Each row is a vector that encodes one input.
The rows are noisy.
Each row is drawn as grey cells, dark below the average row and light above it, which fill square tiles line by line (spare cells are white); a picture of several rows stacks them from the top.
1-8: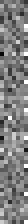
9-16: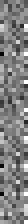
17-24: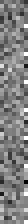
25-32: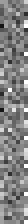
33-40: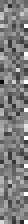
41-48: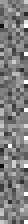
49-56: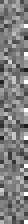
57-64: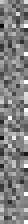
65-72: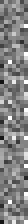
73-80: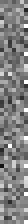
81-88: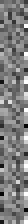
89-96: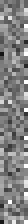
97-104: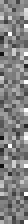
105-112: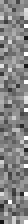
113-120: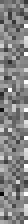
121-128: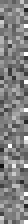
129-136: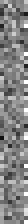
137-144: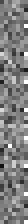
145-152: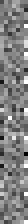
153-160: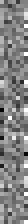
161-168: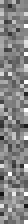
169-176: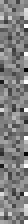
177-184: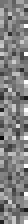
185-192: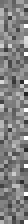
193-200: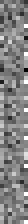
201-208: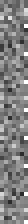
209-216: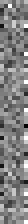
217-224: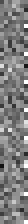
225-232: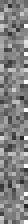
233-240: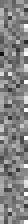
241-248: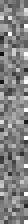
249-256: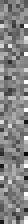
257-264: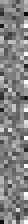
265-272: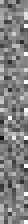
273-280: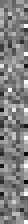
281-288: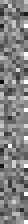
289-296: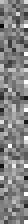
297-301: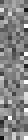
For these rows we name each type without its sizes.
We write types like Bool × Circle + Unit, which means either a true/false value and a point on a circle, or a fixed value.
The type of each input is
Circle + Line.
